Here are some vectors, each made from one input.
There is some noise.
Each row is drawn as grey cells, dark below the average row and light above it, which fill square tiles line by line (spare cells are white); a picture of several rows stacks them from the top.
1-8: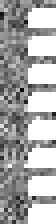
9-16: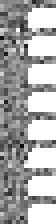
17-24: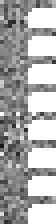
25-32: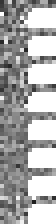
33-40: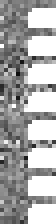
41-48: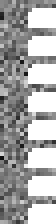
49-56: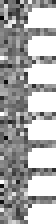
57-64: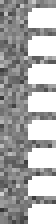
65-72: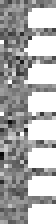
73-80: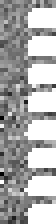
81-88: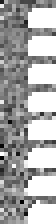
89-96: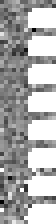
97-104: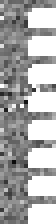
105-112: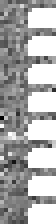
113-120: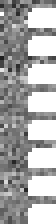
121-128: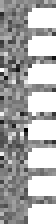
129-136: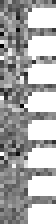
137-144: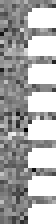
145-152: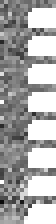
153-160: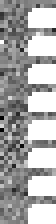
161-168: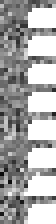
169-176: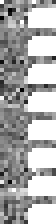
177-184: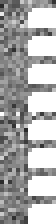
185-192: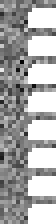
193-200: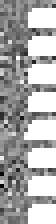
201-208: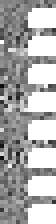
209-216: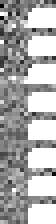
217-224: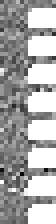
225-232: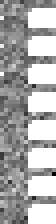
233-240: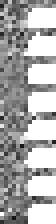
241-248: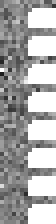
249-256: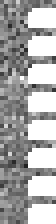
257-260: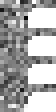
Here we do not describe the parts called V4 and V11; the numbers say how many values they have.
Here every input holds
either one of 9 labels and a value of V11, or four true/false values, or a value of V4.
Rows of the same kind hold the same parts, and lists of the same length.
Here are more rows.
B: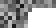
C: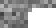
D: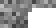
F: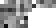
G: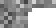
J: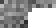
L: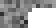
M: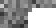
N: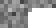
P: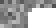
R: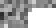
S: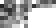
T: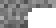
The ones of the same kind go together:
B
C, D, G, J, L, M, N, P, R, T
F, S

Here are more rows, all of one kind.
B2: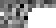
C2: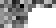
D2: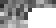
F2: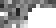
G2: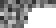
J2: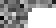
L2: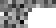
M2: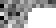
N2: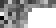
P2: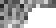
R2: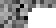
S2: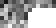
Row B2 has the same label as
G2, J2 and N2.
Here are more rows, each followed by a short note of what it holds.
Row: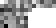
a value of V4
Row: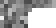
four true/false values
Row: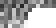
one of 9 labels and a value of V11
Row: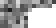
a value of V4
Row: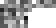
a value of V4
